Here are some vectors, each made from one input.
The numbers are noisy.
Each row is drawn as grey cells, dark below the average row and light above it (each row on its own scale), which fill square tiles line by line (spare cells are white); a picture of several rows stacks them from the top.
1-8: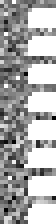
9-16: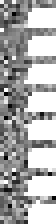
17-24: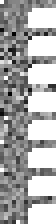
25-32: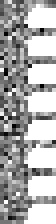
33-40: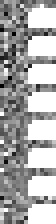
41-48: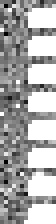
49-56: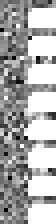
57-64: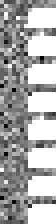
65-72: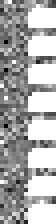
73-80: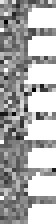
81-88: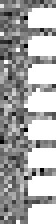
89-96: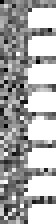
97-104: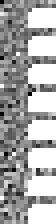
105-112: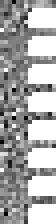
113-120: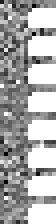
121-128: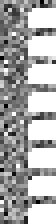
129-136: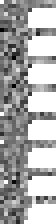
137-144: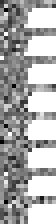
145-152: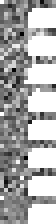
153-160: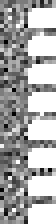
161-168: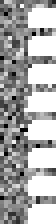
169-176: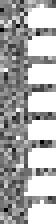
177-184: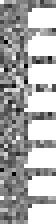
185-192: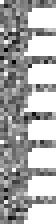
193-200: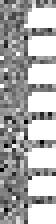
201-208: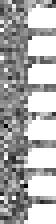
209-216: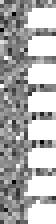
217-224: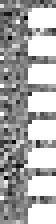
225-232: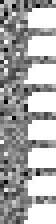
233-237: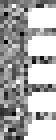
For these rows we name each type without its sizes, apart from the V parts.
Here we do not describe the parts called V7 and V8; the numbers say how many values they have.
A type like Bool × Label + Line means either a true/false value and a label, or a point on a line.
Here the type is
List(Circle) + V7 × V8.
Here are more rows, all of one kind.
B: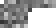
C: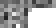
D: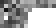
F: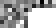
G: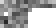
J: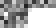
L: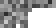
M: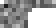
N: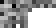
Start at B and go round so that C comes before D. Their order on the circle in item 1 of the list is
B, M, F, C, L, N, D, J, G.
